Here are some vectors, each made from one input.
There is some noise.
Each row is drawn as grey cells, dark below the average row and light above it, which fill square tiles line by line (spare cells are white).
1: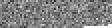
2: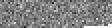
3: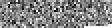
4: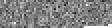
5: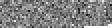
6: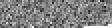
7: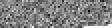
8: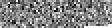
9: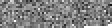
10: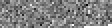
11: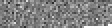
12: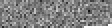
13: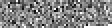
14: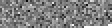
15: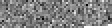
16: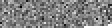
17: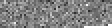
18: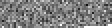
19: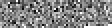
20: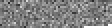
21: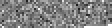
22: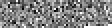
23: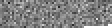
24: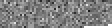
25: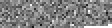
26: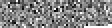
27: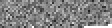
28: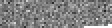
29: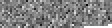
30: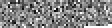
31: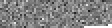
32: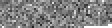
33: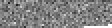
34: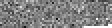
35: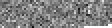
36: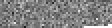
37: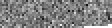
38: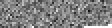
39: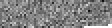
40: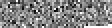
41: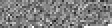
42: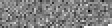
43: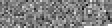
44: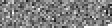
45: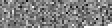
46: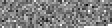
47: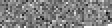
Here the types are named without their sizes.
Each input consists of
a list of points on a line.
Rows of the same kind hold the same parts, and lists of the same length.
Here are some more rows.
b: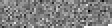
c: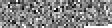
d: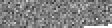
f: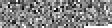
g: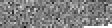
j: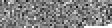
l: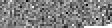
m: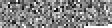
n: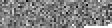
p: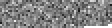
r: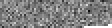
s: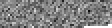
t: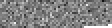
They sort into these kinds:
b, d, g, r, s, t
c, f, m
j, l, n, p

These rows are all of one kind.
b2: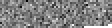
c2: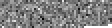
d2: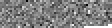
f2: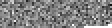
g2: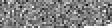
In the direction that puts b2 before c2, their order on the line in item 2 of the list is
g2, b2, d2, f2, c2.
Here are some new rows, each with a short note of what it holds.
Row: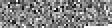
the empty list
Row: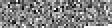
the empty list
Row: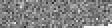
a list of one item
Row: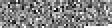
the empty list
